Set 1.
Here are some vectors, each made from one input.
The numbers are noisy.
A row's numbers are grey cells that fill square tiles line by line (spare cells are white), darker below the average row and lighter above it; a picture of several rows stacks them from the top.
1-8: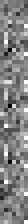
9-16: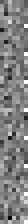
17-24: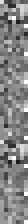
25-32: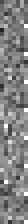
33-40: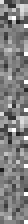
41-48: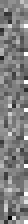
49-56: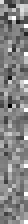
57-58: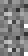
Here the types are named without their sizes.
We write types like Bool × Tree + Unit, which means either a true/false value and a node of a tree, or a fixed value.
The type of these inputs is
Line × Line + Unit.
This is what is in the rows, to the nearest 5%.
About 10% of them hold a fixed value. The rest hold a point on each of two lines.
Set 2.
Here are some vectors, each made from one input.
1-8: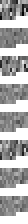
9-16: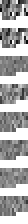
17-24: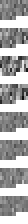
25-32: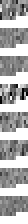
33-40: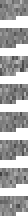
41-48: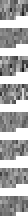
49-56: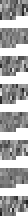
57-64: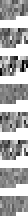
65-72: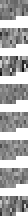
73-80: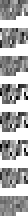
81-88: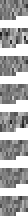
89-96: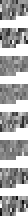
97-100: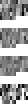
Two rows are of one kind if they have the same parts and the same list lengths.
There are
2 kinds of row.
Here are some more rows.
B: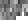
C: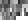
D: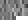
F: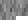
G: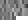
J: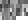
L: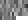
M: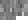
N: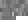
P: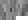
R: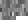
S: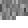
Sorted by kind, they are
B, C, F, J, M, N, P, R, S
D, G, L

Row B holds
a point on a 6-point circle.
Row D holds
a fixed value.
